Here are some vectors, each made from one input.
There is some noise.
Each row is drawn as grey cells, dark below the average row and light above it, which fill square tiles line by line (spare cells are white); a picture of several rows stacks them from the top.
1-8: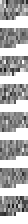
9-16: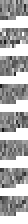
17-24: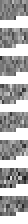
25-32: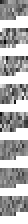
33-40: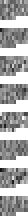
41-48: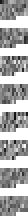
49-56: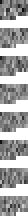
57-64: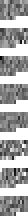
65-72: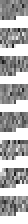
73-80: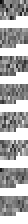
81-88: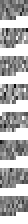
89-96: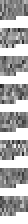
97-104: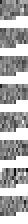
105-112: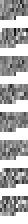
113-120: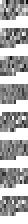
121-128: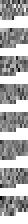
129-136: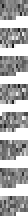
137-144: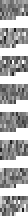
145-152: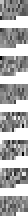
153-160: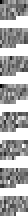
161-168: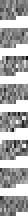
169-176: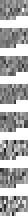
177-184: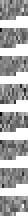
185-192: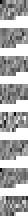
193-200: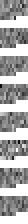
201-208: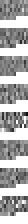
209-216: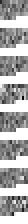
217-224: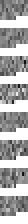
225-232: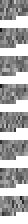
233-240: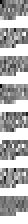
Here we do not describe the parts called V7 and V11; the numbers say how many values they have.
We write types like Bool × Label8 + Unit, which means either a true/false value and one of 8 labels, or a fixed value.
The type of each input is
Label8 × (Line6 + V11) + V7.
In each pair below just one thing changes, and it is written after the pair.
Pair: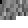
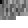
the label
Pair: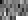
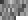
the label
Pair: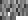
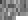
the label
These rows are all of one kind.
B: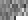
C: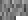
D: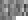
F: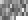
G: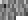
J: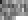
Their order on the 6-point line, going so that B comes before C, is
B, F, D, J, C, G.
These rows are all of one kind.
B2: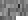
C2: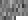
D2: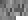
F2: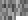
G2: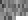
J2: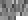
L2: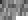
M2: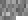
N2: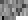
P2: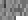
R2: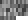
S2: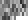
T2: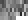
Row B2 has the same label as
D2, P2 and T2.
